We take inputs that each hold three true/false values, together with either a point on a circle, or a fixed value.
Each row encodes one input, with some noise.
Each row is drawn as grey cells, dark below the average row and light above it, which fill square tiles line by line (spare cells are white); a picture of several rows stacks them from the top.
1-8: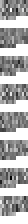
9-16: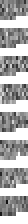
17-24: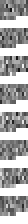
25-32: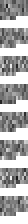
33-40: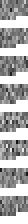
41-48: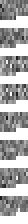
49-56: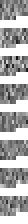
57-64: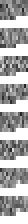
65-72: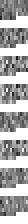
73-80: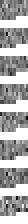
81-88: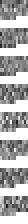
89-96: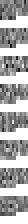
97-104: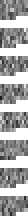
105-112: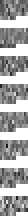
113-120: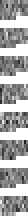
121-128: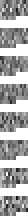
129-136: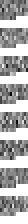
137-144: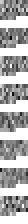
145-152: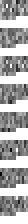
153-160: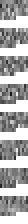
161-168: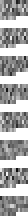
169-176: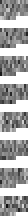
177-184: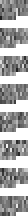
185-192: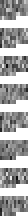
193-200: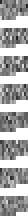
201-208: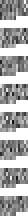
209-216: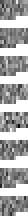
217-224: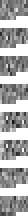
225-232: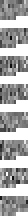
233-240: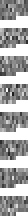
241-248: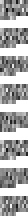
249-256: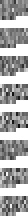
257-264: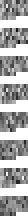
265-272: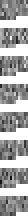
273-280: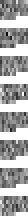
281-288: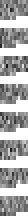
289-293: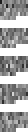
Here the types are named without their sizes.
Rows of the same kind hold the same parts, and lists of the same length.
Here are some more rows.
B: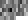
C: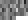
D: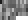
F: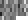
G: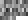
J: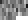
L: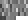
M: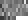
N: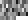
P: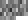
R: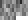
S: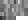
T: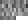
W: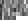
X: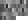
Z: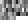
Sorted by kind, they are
B, C, D, F, J, L, M, P, R, S, T, W, X
G, N, Z

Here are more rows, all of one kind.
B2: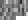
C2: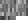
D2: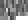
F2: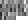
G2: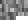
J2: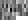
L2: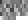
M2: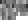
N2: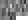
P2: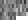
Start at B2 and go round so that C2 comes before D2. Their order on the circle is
B2, F2, J2, L2, M2, C2, G2, P2, N2, D2.
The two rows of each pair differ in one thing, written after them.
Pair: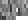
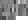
one of the three true/false values
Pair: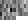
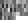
one of the three true/false values
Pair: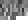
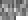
the place on the circle
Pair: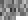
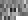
one of the three true/false values
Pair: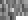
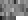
one of the three true/false values
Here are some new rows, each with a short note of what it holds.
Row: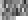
three true/false values
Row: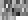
three true/false values
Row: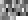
three true/false values
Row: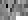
a point on a circle and three true/false values
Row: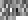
three true/false values
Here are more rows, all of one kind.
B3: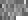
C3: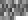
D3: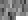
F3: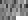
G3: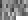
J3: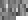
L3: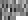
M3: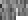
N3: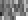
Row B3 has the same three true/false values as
G3 and M3.
